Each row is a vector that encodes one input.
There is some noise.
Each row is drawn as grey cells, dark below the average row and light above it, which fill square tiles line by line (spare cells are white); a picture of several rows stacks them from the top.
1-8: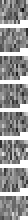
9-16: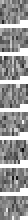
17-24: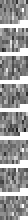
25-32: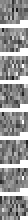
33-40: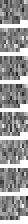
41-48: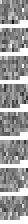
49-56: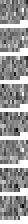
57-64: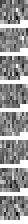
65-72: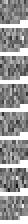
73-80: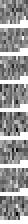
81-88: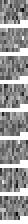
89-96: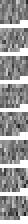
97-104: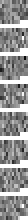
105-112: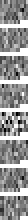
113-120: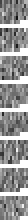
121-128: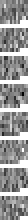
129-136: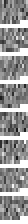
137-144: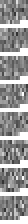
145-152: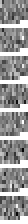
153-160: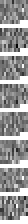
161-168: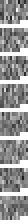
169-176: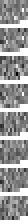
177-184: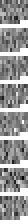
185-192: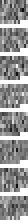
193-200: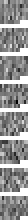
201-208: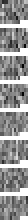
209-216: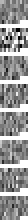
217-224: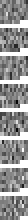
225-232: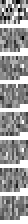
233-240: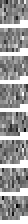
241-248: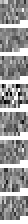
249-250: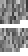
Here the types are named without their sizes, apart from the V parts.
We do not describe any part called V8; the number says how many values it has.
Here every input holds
a list of items, each a true/false value and a value of V8.
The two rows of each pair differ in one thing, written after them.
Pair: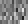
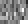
the value of V8 in item 1 of the list
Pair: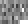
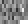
the value of V8 in item 1 of the list
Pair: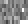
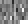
the value of V8 in item 1 of the list
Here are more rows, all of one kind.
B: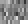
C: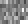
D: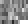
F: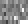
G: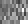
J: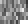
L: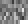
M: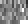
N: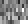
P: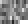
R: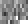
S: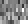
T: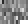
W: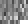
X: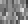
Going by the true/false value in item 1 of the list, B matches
C, F, L and P.
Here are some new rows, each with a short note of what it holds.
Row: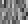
a list of one item
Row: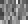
a list of three items
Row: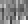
a list of three items
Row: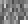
a list of three items
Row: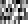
the empty list
